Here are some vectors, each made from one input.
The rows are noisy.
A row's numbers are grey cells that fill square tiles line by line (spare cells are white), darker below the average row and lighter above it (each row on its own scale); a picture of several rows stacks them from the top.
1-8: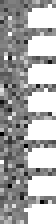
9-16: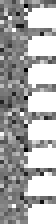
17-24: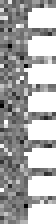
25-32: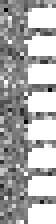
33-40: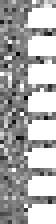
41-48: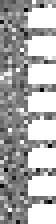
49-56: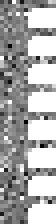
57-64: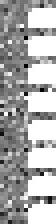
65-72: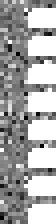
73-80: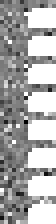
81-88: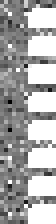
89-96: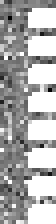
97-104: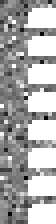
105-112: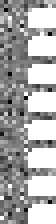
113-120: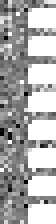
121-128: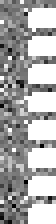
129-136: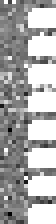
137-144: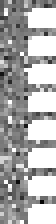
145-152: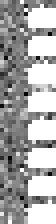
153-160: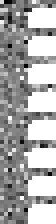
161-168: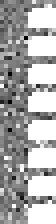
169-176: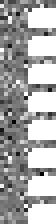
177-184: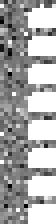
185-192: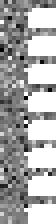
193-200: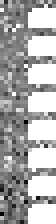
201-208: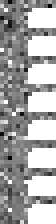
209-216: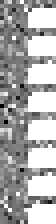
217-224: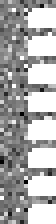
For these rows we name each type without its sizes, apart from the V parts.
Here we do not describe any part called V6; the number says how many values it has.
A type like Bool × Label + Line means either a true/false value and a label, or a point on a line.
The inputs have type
(Circle + Label) × Line × (Line + V6).
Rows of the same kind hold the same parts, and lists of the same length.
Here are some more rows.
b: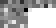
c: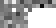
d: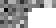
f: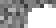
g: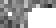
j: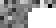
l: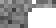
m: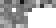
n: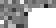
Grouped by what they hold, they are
b, c, f
d, m
g, n
j, l

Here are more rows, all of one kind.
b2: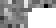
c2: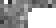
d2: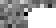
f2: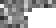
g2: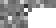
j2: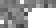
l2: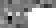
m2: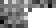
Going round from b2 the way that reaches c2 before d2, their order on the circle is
b2, l2, c2, m2, d2, g2, j2, f2.
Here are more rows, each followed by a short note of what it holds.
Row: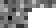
a label and a point on each of two lines
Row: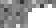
a label, a point on a line and a value of V6
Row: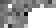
a point on a circle, a point on a line and a value of V6
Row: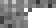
a point on a circle and a point on each of two lines
